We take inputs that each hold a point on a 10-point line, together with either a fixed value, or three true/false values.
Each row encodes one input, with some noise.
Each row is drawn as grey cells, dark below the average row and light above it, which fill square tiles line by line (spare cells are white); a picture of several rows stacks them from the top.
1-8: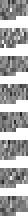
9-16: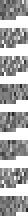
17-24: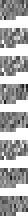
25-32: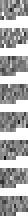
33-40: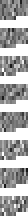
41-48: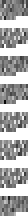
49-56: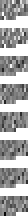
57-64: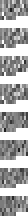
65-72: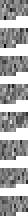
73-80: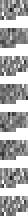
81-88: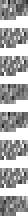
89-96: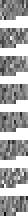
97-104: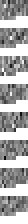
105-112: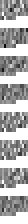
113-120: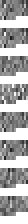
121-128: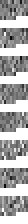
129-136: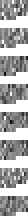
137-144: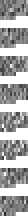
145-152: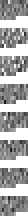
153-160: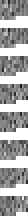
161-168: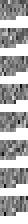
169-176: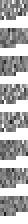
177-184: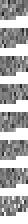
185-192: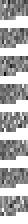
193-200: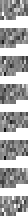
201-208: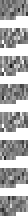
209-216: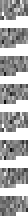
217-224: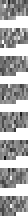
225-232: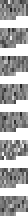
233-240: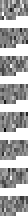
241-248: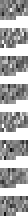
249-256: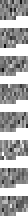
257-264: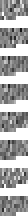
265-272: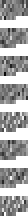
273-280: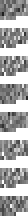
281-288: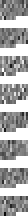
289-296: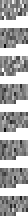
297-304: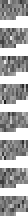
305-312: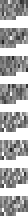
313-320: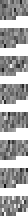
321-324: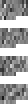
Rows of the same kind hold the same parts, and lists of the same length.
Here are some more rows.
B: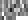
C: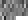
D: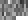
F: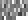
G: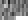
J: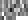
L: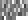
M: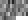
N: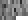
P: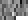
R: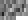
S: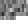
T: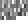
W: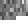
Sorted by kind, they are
B, F, J, L, T
C, D, G, M, N, P, R, S, W

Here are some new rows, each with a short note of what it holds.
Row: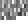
a point on a 10-point line
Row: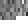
a point on a 10-point line and three true/false values
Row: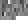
a point on a 10-point line and three true/false values
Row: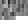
a point on a 10-point line and three true/false values
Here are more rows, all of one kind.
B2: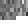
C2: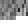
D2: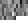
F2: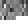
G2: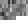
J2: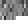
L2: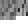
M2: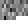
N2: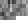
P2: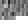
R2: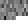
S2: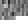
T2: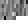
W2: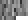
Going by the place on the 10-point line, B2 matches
J2, P2, R2 and S2.
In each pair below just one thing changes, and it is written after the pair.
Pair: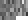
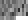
one of the three true/false values
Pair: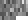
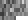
the place on the 10-point line
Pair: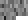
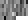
the place on the 10-point line
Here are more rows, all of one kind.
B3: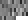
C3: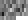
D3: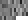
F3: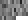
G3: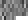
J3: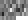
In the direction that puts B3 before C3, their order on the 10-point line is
B3, D3, F3, G3, C3, J3.
